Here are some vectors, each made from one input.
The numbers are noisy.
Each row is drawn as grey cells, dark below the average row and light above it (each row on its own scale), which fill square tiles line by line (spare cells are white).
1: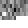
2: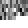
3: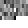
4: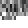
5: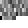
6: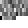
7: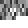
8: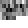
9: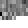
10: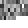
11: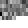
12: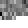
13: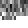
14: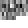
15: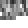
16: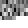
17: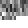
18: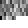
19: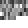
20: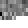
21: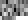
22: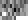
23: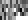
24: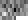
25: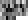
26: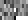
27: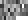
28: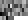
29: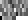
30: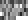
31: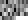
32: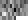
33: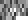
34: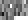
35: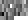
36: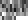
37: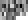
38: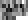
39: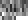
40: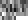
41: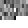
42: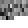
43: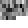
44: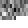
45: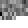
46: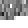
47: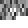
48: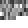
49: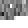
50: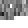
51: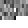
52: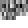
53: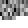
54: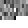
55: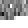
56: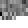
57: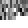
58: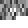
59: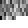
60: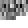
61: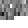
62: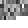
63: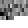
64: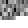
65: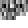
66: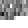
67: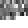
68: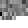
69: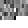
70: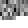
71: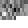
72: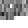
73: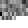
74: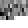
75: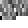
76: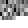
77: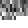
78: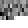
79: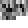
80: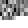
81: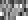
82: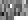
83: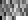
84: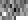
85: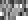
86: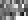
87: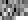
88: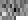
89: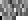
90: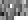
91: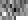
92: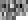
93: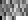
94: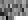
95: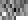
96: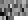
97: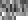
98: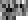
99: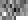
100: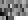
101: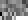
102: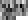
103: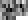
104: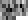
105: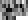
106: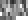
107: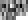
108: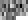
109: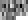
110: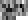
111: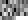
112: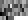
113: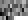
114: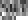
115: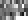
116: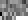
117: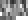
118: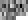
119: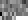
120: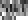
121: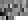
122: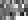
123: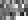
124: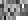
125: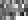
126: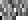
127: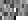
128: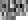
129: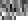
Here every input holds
either a node of a 9-node tree, or three true/false values.
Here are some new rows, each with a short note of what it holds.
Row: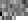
three true/false values
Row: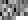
three true/false values
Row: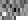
three true/false values
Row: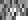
a node of a 9-node tree
